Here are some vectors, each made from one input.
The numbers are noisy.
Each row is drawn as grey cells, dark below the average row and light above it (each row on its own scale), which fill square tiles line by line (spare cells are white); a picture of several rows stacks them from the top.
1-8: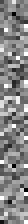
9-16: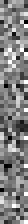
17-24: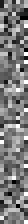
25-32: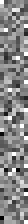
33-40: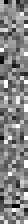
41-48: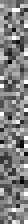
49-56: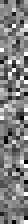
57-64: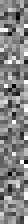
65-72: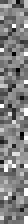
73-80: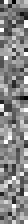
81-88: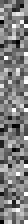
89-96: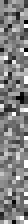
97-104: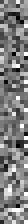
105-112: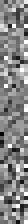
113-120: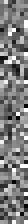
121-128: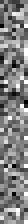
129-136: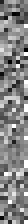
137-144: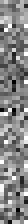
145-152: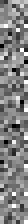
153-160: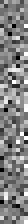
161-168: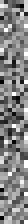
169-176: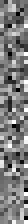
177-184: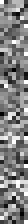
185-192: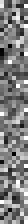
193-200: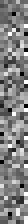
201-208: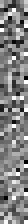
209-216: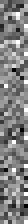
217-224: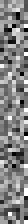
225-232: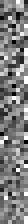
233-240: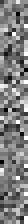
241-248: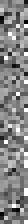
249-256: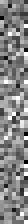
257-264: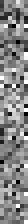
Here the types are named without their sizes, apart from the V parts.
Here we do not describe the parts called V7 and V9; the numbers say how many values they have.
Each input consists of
a point on a line and a value of V7, together with either a point on a line, or four true/false values and a value of V9.
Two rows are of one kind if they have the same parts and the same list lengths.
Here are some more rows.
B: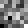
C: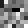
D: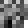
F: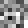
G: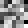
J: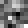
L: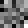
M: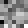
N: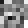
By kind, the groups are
B, C, D, F, L, N
G, J, M

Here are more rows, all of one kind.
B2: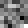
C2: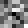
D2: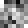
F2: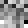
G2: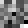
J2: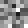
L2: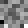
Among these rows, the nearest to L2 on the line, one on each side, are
C2 and J2.
